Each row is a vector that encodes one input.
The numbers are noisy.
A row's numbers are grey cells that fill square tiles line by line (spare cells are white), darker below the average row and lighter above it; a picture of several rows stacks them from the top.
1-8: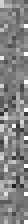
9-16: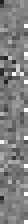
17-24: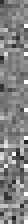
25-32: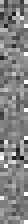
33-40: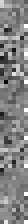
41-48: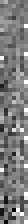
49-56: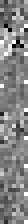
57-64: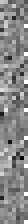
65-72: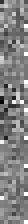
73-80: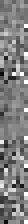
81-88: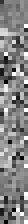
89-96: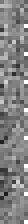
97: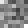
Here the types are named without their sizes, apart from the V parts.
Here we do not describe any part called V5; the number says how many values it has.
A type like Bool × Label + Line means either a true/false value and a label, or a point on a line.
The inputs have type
List(Bool × V5).
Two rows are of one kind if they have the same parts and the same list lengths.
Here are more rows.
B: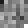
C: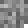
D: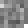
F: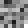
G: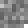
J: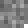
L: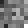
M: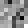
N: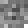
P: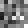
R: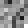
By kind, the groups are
B, J, L, N
C, D, G, P
F, M, R

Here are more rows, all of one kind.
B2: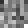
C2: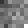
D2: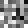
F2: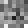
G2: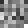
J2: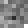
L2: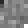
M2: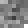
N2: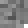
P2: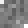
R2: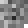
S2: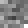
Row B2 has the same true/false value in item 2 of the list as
C2, D2, F2 and G2.
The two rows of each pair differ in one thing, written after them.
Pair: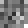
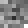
the value of V5 in item 2 of the list
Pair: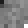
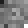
the value of V5 in item 2 of the list
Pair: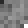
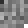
the value of V5 in item 2 of the list
